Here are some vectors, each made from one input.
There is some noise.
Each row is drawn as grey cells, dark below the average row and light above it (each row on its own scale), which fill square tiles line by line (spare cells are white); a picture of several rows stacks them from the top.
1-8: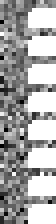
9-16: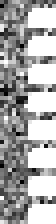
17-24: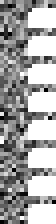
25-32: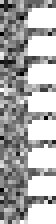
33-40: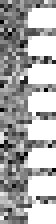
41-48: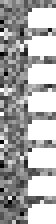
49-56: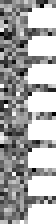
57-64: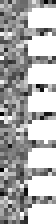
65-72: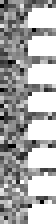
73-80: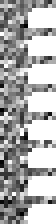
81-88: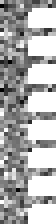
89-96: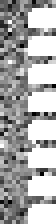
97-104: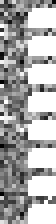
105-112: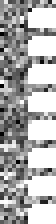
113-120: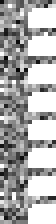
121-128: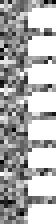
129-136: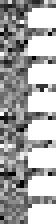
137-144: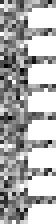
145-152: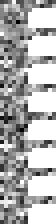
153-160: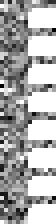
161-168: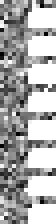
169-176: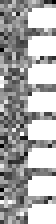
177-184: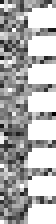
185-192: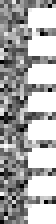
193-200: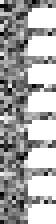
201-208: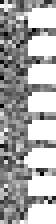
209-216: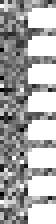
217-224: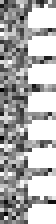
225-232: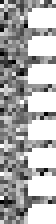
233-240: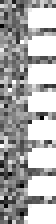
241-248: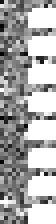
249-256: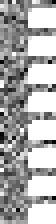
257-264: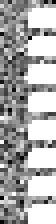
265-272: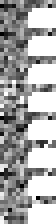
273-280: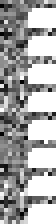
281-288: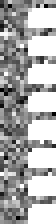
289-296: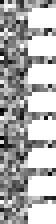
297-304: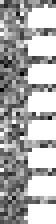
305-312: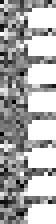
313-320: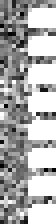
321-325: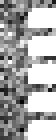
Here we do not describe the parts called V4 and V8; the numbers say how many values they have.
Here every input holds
either two labels (each one of 10) and a point on a 7-point line, or a value of V4 and a value of V8.
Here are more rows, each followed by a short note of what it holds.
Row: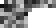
two labels (each one of 10) and a point on a 7-point line
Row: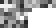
a value of V4 and a value of V8
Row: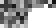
a value of V4 and a value of V8
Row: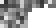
a value of V4 and a value of V8
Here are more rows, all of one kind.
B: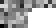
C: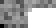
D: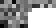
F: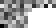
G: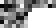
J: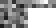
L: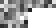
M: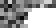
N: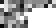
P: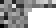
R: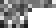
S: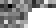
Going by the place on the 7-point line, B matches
D, J and P.
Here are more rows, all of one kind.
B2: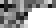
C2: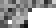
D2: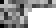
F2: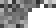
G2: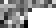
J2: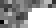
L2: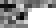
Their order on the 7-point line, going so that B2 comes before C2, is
F2, B2, J2, D2, L2, G2, C2.
